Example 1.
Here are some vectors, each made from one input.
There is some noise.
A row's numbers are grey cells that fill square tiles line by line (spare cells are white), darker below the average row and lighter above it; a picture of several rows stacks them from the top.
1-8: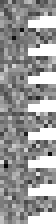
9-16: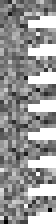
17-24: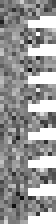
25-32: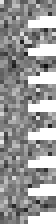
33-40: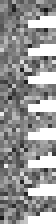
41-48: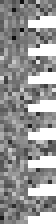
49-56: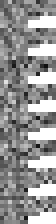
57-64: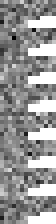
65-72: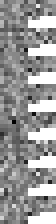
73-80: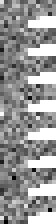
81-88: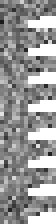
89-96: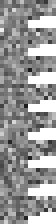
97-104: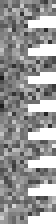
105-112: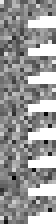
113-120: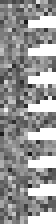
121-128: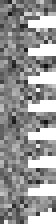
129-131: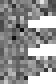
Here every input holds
either a point on an 8-point line, or a node of a 10-node tree.
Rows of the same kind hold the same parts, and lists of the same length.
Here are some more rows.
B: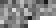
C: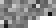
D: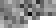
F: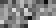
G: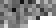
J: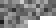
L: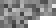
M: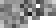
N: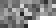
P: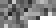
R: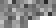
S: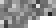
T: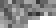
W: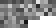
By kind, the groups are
B, C, D, F, L, M, N, R, S, T
G, J, P, W

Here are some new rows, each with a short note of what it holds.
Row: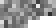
a point on an 8-point line
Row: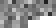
a point on an 8-point line
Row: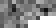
a node of a 10-node tree
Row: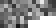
a node of a 10-node tree
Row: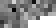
a node of a 10-node tree
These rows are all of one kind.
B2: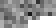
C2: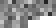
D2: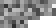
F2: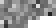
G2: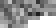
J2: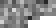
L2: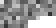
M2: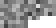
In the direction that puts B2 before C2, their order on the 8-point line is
L2, F2, M2, B2, G2, C2, J2, D2.
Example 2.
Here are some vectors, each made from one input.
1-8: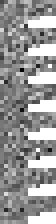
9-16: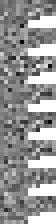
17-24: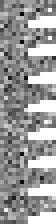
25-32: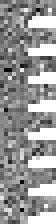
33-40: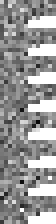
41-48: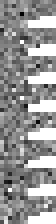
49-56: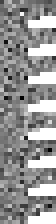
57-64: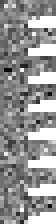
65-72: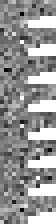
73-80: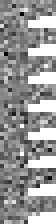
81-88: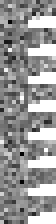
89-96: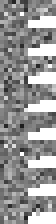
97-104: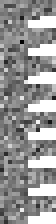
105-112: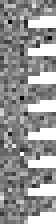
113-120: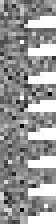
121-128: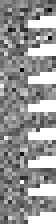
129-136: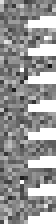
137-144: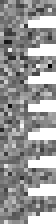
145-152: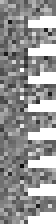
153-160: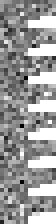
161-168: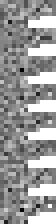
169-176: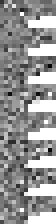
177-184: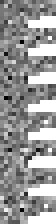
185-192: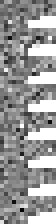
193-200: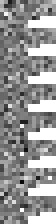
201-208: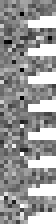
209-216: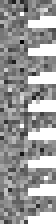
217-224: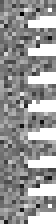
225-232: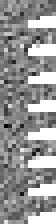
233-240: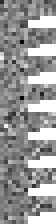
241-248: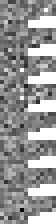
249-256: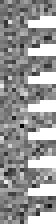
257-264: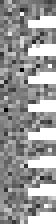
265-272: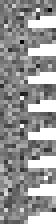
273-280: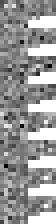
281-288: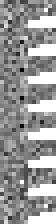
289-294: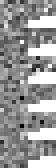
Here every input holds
a node of a 12-node tree and three true/false values.
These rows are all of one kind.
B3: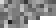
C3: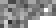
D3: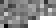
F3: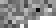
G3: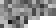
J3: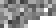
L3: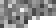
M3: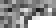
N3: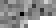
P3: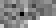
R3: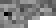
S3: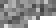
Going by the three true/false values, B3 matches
G3, J3, L3 and S3.
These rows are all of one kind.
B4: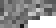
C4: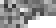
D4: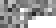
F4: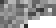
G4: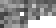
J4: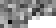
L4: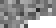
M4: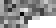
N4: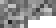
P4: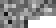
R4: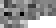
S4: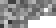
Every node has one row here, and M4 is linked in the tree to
C4.
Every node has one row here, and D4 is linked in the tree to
C4.
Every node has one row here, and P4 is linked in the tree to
N4.
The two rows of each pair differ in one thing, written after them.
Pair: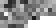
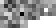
one of the three true/false values
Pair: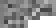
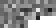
one of the three true/false values
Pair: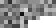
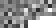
one of the three true/false values
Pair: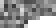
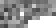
one of the three true/false values
